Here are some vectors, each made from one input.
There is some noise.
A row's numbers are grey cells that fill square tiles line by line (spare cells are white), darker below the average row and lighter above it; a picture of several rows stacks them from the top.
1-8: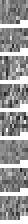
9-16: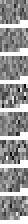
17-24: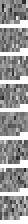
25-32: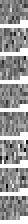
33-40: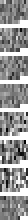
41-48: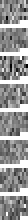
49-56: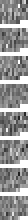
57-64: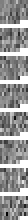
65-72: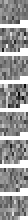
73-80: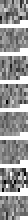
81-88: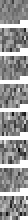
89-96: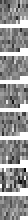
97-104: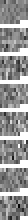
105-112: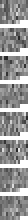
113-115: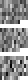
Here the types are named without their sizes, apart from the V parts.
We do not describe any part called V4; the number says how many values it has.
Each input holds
a value of V4, together with either a point on a line, or a node of a tree.
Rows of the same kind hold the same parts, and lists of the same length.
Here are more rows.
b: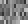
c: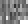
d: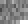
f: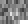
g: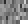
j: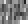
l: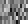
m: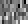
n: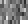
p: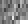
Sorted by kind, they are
b, d, j, m, n, p
c, f, g, l

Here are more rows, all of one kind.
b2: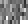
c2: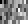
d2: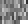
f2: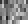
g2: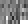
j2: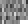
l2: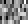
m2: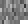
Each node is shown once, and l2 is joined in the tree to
b2.
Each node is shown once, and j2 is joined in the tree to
c2 and d2.
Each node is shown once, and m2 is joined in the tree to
f2.
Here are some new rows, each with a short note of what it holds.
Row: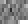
a node of a tree and a value of V4
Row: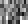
a point on a line and a value of V4
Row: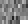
a point on a line and a value of V4
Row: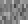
a point on a line and a value of V4
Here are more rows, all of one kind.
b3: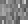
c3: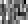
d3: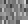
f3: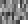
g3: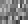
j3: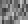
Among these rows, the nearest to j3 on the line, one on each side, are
d3 and g3.
